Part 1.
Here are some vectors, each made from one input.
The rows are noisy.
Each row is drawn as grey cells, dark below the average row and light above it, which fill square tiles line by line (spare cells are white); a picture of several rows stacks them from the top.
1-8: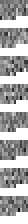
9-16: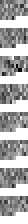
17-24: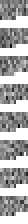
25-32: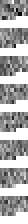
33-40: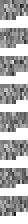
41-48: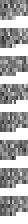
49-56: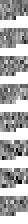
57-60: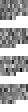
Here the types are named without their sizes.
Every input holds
a list of points on a line.
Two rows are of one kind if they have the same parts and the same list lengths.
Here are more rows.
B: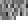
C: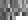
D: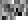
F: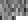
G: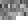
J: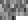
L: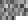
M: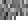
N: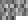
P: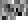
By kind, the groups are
B, M
C, F, G, J, L, N
D, P

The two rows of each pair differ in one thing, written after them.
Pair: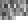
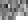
the place on the line in item 2 of the list
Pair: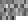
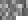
the place on the line in item 1 of the list
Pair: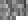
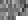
the place on the line in item 2 of the list
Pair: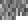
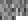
the place on the line in item 2 of the list
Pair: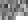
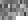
the place on the line in item 2 of the list
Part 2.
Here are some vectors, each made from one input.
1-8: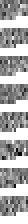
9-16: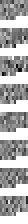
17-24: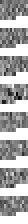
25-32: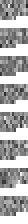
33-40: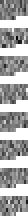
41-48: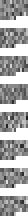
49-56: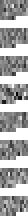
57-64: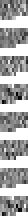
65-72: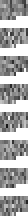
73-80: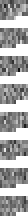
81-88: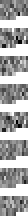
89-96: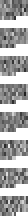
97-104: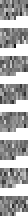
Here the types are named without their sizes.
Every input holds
a list of points on a line.
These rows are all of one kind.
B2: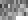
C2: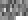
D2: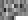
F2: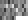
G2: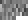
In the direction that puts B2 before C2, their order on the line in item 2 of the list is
D2, B2, F2, C2, G2.
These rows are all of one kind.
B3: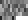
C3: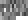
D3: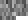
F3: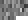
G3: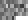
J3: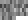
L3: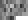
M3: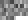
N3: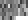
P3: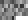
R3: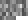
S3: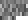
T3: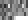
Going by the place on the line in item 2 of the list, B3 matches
C3, G3, P3 and S3.
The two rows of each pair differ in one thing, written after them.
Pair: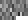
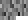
the place on the line in item 2 of the list
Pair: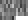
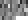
the place on the line in item 1 of the list
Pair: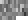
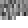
the place on the line in item 2 of the list
